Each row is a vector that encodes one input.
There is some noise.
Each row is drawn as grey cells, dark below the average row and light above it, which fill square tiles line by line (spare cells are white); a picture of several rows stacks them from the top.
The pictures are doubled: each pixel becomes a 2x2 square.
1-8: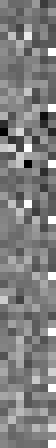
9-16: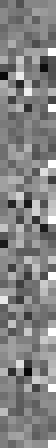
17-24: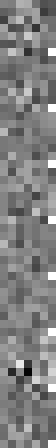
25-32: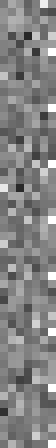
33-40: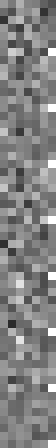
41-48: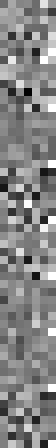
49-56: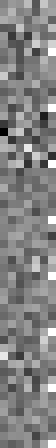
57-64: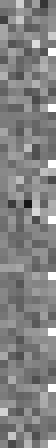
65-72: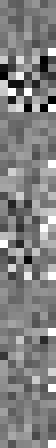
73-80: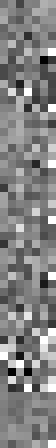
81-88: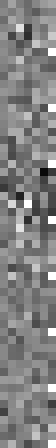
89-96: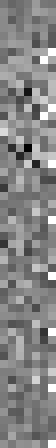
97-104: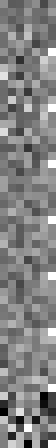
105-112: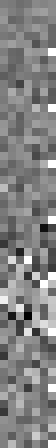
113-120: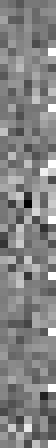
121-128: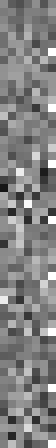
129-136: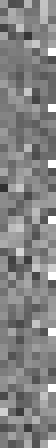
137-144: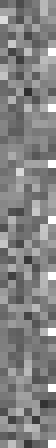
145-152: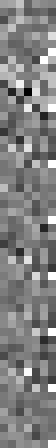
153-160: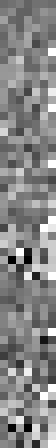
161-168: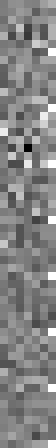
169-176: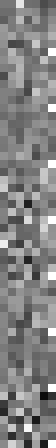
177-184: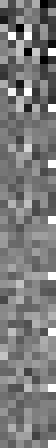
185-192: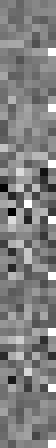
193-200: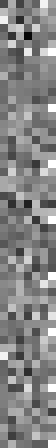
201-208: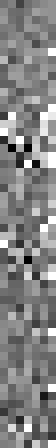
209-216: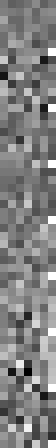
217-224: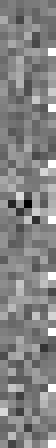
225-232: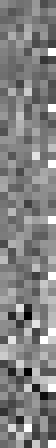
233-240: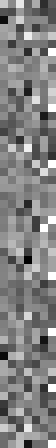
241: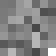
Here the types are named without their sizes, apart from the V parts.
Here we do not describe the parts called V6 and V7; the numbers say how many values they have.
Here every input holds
either a node of a tree and a true/false value, or a value of V6 and a value of V7.
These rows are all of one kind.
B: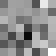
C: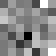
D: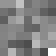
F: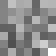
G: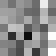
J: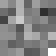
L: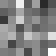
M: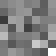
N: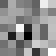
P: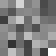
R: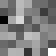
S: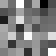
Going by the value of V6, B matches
F, M and N.
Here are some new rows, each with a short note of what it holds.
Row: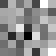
a value of V6 and a value of V7
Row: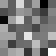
a value of V6 and a value of V7
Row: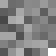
a value of V6 and a value of V7
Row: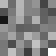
a value of V6 and a value of V7
